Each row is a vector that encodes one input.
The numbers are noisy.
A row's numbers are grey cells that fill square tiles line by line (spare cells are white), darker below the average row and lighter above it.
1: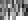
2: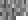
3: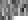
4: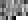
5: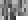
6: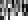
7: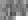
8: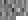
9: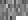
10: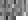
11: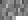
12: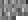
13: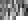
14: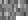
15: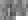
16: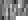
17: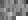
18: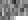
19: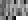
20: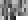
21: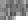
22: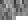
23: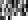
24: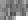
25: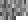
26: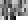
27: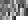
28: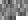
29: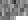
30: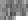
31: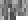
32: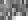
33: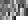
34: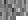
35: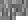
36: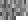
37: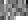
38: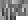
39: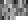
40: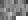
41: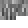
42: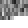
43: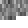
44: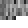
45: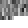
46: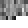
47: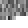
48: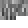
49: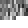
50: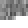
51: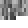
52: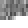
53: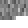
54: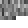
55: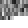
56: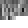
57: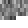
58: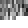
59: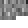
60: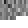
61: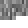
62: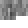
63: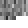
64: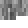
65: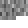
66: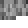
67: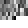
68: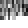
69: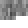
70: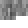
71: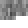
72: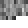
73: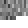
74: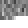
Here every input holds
a list of up to two points on a 5-point circle.
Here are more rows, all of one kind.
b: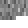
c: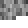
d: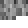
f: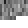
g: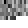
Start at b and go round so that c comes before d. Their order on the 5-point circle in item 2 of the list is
b, g, f, c, d.
